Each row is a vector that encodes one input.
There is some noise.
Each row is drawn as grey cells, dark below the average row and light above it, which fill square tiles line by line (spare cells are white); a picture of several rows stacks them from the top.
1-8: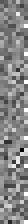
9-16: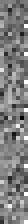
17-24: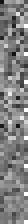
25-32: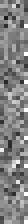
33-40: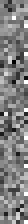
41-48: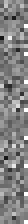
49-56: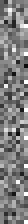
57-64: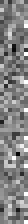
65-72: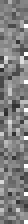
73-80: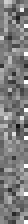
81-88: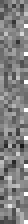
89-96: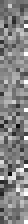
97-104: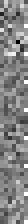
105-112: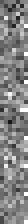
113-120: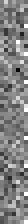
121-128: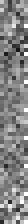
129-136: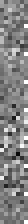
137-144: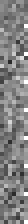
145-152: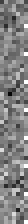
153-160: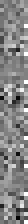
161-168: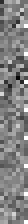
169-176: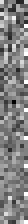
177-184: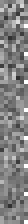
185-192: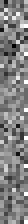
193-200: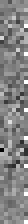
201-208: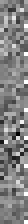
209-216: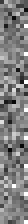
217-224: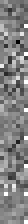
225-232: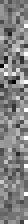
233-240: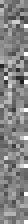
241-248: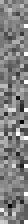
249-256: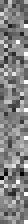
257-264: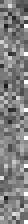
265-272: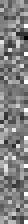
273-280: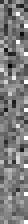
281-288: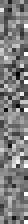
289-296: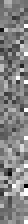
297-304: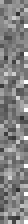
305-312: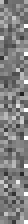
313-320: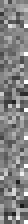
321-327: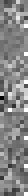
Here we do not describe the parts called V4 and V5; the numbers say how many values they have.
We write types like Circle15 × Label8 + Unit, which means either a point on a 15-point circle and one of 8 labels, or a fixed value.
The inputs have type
Line7 × (Line7 + V5) × V4 + Line12.
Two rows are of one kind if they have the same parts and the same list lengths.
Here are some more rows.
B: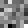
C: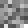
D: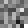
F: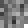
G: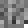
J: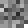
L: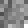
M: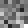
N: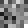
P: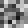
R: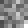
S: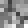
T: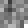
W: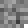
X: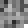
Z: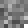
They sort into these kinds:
B, G, Z
C, D, F, L, N, P, R, S, T
J, M, W, X

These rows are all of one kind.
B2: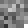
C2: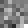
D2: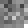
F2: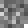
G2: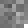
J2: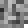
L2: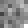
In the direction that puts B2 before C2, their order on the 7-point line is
D2, F2, L2, G2, B2, J2, C2.
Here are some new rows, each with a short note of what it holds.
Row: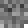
a point on a 12-point line
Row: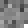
a point on each of two 7-point lines and a value of V4
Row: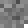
a point on each of two 7-point lines and a value of V4
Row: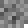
a point on a 12-point line
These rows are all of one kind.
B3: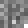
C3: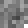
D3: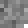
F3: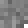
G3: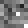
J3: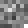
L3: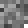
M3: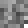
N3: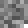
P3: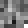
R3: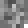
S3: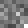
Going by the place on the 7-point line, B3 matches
C3 and D3.
